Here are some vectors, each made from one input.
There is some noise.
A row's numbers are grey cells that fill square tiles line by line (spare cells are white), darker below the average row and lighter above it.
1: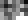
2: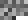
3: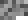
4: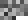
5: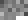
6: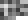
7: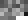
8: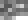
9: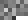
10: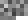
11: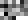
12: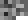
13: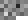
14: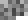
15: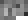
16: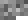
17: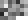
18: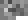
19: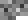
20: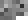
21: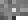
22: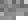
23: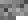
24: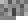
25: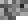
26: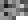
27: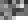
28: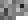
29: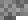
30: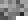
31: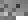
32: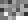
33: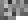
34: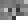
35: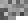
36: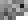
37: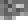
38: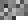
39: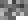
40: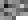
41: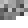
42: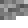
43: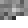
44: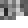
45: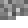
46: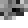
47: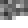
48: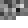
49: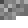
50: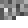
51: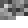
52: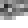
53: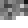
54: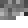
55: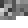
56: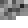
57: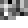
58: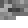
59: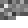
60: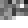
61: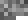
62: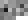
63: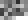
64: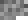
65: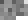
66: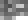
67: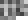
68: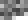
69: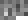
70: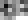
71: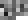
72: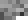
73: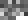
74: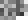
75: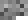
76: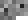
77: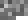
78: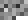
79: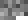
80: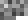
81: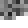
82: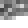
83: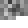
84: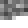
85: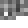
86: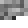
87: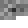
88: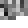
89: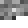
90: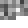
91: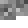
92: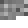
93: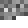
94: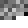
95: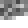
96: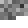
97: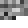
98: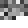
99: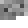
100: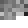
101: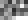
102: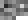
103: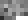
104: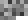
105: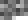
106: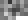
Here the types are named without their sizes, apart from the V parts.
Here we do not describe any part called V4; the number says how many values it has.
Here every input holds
a label, together with a list of items, each a true/false value and a value of V4.
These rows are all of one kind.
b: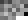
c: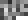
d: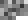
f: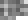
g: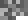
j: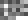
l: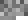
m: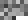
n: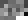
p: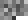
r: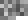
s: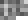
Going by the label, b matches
f, j, l and s.
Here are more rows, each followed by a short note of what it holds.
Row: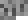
a label, together with a list of two items
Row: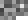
a label, together with the empty list
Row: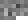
a label, together with a list of one item
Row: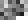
a label, together with a list of two items
